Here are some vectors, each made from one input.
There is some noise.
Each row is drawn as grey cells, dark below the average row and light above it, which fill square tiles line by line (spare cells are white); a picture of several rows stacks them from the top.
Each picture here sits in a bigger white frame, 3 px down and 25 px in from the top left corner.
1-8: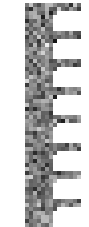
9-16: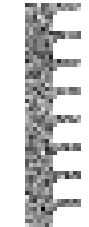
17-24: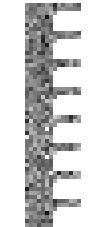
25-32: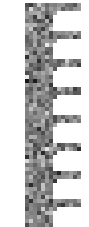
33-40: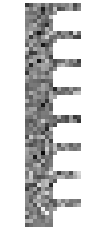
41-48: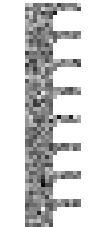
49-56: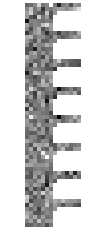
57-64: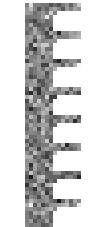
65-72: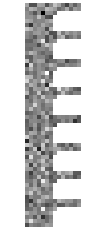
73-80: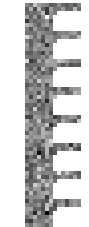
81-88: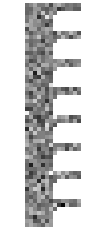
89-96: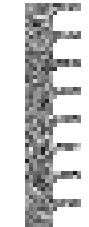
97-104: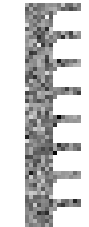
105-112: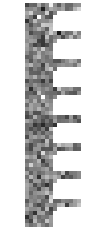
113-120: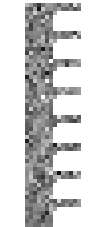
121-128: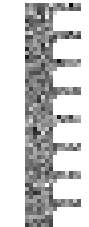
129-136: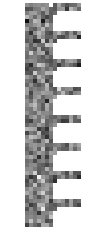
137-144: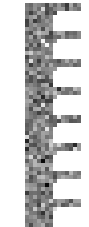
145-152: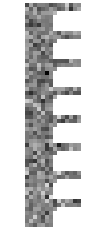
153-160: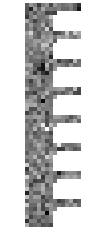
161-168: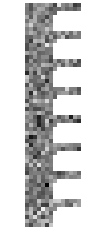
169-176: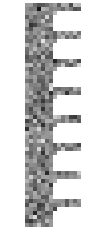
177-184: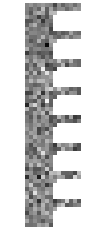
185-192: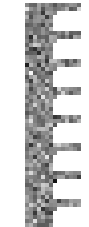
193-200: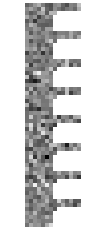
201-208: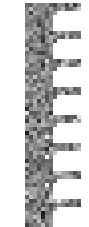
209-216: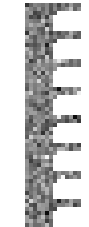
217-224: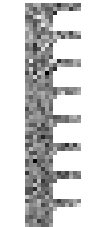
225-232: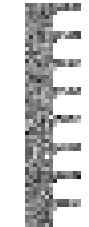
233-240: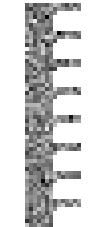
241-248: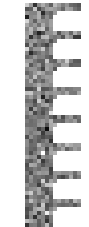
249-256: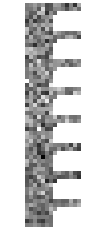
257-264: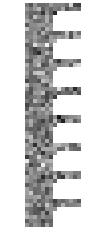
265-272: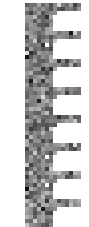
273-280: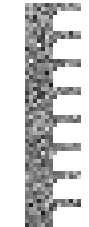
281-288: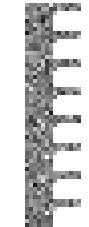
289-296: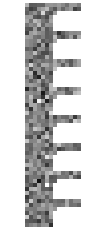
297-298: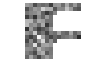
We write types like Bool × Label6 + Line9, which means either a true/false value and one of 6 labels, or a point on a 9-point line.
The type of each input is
(Bool × Bool × Bool × Bool + Circle14) × Circle14 × Circle14.
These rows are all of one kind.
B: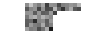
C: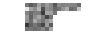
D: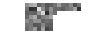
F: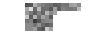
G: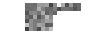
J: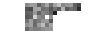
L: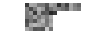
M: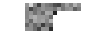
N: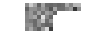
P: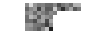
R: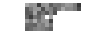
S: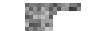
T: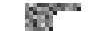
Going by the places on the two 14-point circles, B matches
N and P.
